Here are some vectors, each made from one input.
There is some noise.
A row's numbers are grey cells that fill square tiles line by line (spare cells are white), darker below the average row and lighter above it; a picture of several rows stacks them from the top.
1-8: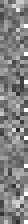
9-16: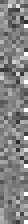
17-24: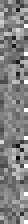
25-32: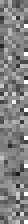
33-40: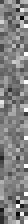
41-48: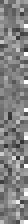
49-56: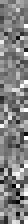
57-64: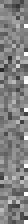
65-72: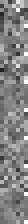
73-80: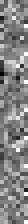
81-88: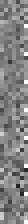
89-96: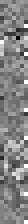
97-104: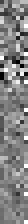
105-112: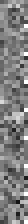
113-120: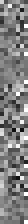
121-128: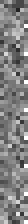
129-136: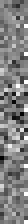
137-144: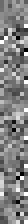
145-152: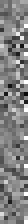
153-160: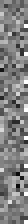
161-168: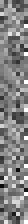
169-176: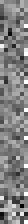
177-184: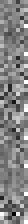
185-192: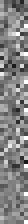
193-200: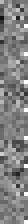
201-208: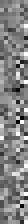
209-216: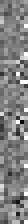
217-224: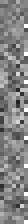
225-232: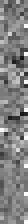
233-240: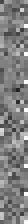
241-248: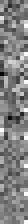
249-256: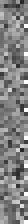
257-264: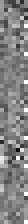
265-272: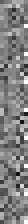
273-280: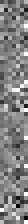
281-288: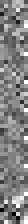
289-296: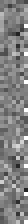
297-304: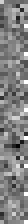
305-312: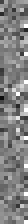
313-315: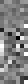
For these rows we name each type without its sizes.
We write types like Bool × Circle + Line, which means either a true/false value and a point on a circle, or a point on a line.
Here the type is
Line.
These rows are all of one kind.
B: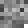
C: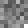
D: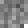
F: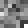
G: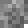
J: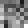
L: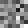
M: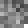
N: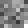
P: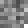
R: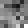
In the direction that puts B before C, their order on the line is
F, G, N, B, D, P, R, C, J, M, L.
